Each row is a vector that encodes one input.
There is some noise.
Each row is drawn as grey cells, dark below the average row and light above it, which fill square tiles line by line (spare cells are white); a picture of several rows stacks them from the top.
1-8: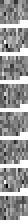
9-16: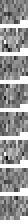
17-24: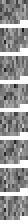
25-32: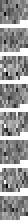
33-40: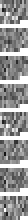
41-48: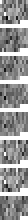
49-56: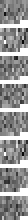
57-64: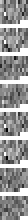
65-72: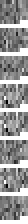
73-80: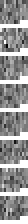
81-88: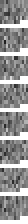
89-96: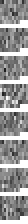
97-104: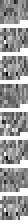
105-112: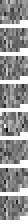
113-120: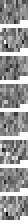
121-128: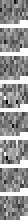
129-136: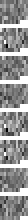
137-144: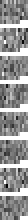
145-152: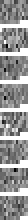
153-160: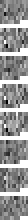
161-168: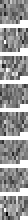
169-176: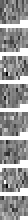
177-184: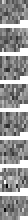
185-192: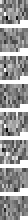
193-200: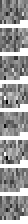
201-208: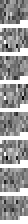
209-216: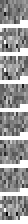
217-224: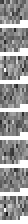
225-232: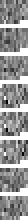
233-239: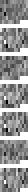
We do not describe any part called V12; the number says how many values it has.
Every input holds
either a fixed value, or a node of a 13-node tree, or a node of a 20-node tree and a value of V12.
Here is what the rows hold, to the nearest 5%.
About 5% of them hold a fixed value. About 25% of them hold a node of a 13-node tree. The rest hold a node of a 20-node tree and a value of V12.
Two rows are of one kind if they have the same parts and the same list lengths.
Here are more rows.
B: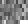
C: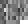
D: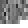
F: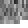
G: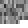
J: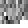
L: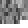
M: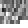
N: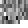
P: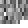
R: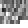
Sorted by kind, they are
B, C, D, F, G, L
J, N, P
M, R

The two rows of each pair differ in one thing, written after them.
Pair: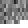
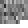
the node of the tree
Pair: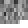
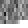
the value of V12
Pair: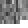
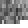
the value of V12
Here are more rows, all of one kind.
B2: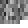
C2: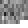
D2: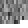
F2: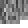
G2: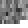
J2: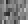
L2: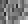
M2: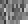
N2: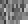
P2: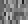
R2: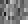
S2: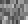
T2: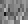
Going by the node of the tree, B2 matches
F2, L2, M2 and N2.
